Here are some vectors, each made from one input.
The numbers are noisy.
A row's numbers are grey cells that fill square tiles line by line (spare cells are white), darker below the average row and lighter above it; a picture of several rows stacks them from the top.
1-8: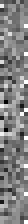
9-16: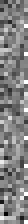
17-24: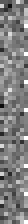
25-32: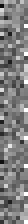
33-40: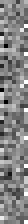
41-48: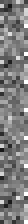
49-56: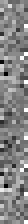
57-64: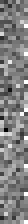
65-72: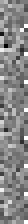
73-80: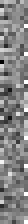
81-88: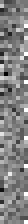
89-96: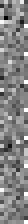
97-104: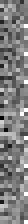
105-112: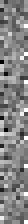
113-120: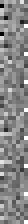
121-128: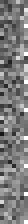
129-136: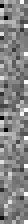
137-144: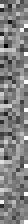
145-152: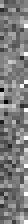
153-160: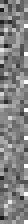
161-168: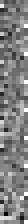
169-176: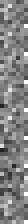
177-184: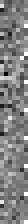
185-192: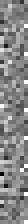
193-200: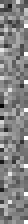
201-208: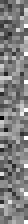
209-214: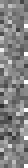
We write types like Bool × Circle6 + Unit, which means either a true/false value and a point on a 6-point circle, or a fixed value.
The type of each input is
Bool × Bool × Bool × Bool × Line9 × Line9.
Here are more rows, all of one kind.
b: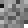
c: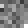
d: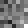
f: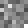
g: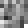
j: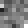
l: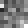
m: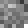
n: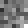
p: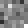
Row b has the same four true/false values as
d, f, g and n.
